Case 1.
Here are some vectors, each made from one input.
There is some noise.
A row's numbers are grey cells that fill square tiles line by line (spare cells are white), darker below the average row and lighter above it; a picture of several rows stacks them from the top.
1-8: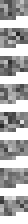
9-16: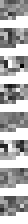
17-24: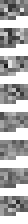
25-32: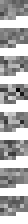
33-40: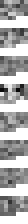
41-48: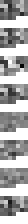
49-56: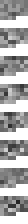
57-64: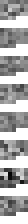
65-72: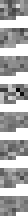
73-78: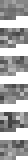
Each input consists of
a list of up to two points on a 9-point line.
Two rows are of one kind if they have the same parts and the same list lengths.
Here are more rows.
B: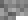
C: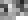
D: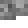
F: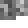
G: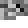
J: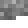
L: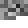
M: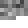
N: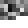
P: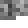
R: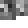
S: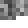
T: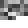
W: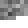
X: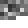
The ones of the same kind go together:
B, D, F, J, P, R, S, W
C, M, N, T, X
G, L

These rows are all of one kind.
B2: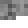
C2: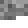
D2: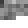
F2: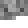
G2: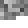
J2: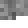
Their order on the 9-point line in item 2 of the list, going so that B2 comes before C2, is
D2, B2, F2, J2, C2, G2.
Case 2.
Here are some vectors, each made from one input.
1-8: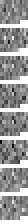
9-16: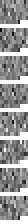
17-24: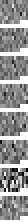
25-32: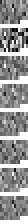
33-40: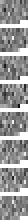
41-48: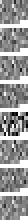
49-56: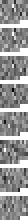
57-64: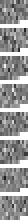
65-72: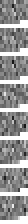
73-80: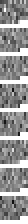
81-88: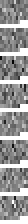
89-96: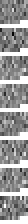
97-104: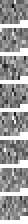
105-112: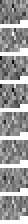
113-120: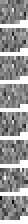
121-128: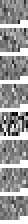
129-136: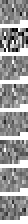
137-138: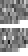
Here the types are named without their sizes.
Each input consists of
either a fixed value, or a point on each of two lines and a true/false value.
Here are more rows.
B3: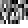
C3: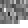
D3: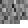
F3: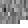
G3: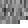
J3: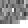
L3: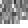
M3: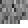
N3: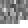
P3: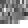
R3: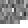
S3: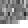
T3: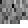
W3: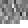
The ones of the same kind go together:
B3
C3, D3, F3, G3, J3, L3, M3, N3, P3, R3, S3, T3, W3

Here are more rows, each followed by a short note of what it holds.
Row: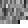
a point on each of two lines and a true/false value
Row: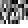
a fixed value
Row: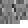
a point on each of two lines and a true/false value
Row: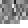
a point on each of two lines and a true/false value
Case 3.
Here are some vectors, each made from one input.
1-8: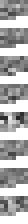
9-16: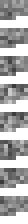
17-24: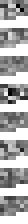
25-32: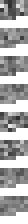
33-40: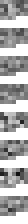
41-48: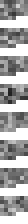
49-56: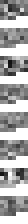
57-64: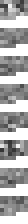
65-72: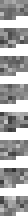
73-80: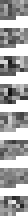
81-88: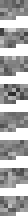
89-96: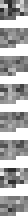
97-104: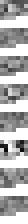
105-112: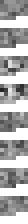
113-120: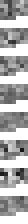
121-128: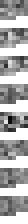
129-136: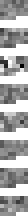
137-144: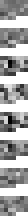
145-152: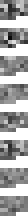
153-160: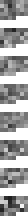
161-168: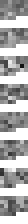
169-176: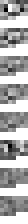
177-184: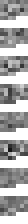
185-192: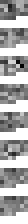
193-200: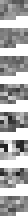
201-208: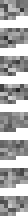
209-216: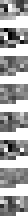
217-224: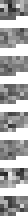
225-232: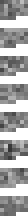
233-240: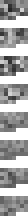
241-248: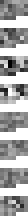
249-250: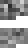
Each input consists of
a list of up to two points on an 11-point line.
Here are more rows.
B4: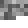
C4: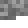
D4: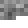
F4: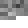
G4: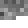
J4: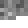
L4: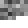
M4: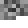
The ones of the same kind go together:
B4, C4, D4, L4
F4, G4, J4
M4

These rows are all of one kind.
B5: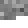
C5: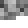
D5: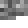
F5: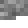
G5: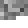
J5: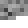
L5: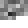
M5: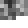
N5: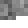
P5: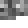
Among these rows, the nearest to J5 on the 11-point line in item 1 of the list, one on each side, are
B5 and P5.
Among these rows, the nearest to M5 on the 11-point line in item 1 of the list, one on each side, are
G5 and N5.
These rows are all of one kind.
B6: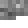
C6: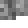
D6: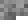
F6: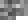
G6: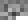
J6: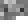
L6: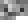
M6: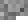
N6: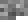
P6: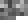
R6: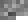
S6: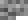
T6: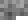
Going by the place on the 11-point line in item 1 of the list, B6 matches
J6 and S6.
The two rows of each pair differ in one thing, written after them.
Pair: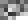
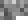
the place on the 11-point line in item 1 of the list
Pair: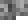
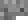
the place on the 11-point line in item 1 of the list
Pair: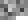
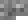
the place on the 11-point line in item 2 of the list
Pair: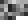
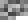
the place on the 11-point line in item 1 of the list
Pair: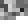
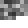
the place on the 11-point line in item 2 of the list
